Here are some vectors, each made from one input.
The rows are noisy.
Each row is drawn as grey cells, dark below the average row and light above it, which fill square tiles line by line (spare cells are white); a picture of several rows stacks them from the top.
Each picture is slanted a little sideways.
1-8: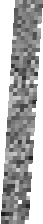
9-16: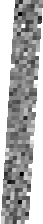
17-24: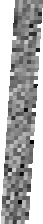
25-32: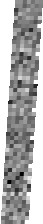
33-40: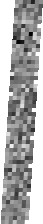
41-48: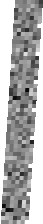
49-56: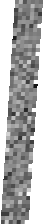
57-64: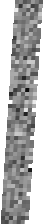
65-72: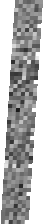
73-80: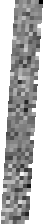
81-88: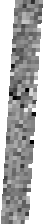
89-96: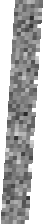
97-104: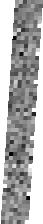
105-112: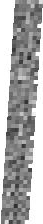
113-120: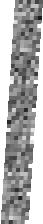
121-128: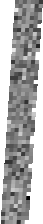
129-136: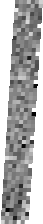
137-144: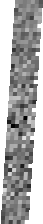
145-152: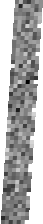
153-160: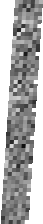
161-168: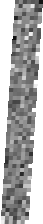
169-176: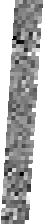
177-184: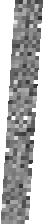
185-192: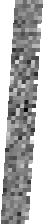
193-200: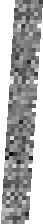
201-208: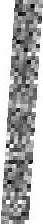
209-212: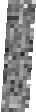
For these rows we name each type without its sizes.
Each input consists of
either a point on a line, or a node of a tree.
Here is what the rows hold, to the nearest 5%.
About 25% of them hold a point on a line. The rest hold a node of a tree.
